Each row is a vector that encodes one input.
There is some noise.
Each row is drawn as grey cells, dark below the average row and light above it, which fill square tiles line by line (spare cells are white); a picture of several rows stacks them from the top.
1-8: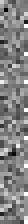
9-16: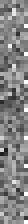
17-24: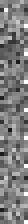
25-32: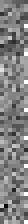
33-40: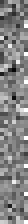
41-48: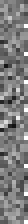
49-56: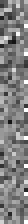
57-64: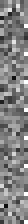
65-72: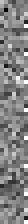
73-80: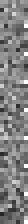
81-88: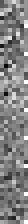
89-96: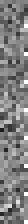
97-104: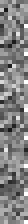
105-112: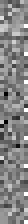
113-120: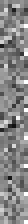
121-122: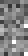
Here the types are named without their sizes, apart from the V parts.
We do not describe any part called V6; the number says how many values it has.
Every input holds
a value of V6, together with a list of points on a line.
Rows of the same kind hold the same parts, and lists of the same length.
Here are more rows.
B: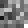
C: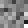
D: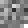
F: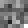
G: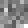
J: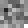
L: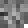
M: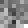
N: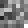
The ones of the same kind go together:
B, N
C, F
D, G, J, M
L

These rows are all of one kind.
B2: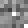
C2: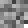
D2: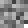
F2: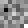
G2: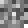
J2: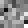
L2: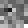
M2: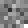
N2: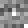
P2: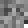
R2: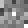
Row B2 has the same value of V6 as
F2 and N2.
